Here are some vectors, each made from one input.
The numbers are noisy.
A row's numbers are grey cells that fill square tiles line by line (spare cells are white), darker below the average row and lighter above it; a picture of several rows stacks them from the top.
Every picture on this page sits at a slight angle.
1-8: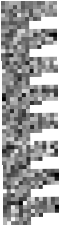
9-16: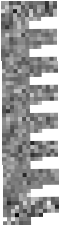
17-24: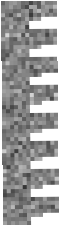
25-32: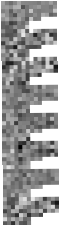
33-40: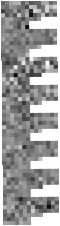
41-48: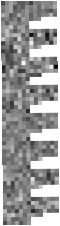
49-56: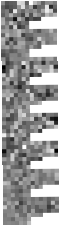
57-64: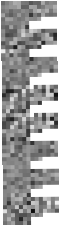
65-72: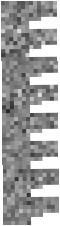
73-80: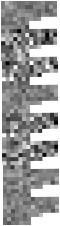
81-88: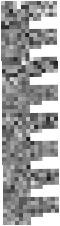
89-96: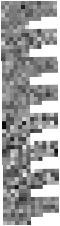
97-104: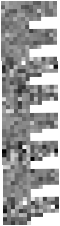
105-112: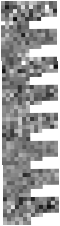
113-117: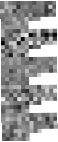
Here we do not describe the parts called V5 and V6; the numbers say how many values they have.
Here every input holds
either a point on a 4-point line, three true/false values and a value of V5, or a value of V6.
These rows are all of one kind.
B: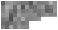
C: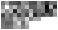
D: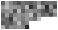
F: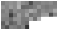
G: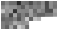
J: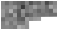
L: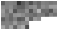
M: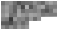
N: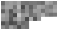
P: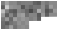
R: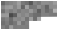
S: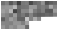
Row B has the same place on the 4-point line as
G, L, M and P.
